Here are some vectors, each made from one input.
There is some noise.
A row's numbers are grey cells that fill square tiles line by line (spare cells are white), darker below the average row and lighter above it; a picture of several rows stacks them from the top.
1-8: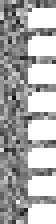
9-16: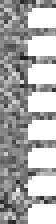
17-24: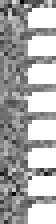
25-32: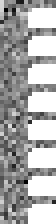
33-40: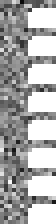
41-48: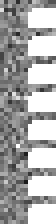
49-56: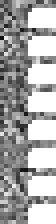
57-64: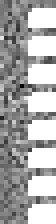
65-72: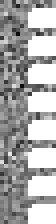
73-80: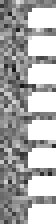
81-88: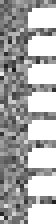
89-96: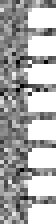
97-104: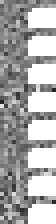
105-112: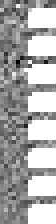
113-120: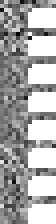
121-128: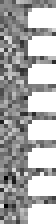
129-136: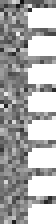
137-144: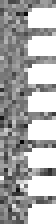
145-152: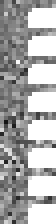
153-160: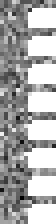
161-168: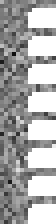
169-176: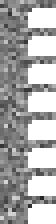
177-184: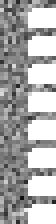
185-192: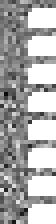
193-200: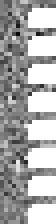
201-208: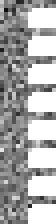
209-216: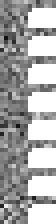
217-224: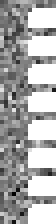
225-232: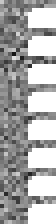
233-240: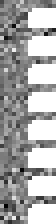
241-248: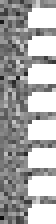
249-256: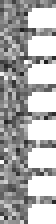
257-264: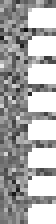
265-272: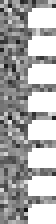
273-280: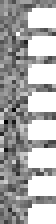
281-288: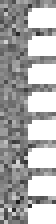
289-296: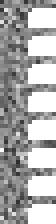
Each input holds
either four true/false values, or a list of up to two points on a 12-point line.
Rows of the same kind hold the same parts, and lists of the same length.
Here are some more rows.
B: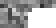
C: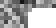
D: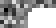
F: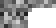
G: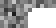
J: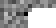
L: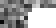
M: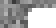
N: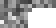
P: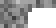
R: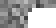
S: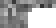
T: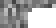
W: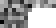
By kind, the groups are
B, P, R
C, D, G, N
F, J, M, S, T
L, W

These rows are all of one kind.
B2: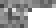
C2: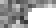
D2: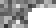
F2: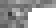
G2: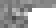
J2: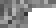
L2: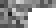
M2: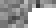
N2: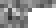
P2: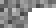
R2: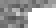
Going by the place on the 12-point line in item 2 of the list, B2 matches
C2 and N2.
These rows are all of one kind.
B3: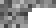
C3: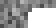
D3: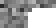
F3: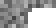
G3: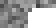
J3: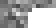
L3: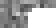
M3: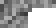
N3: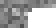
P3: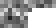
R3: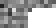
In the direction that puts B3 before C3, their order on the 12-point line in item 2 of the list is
G3, D3, B3, M3, F3, N3, P3, R3, C3, J3, L3.
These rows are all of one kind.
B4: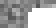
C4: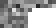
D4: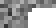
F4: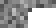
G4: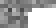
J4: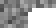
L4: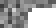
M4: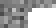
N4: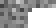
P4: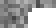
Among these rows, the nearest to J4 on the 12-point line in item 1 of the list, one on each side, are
F4 and L4.
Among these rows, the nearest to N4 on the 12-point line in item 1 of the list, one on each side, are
B4 and C4.
